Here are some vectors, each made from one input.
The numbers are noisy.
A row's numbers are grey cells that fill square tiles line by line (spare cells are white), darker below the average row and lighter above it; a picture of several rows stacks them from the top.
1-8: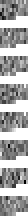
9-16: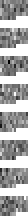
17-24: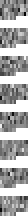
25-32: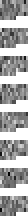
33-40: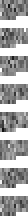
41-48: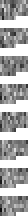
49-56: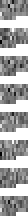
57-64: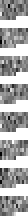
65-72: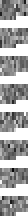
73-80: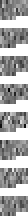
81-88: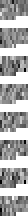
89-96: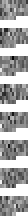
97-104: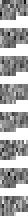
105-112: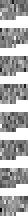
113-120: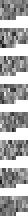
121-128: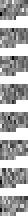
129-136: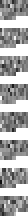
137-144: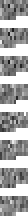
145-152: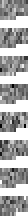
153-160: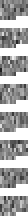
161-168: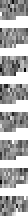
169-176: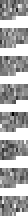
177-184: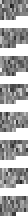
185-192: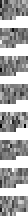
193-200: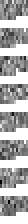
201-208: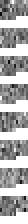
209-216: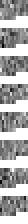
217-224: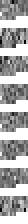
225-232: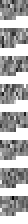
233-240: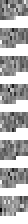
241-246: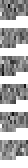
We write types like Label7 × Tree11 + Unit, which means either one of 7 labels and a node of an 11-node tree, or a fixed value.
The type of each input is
Bool × Circle8 × (Tree16 + Unit).
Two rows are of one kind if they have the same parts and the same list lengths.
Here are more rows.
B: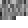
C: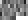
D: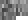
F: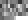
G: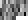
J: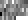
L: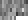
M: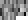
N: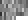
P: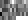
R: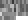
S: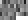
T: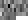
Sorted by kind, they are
B, C, D, F, G, J, L, M, N, P, S
R, T

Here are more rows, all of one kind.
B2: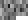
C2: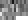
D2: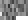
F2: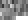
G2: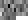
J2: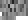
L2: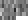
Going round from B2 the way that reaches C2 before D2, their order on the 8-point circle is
B2, F2, L2, C2, D2, J2, G2.
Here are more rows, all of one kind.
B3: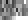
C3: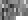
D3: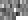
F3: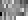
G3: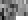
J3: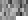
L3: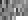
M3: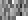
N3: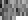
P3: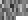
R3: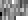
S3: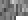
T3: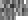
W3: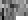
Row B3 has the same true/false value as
F3, J3, L3 and N3.
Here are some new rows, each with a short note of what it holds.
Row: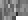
a point on an 8-point circle, a node of a 16-node tree and a true/false value
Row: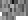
a point on an 8-point circle and a true/false value
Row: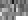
a point on an 8-point circle and a true/false value
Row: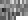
a point on an 8-point circle, a node of a 16-node tree and a true/false value
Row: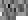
a point on an 8-point circle and a true/false value
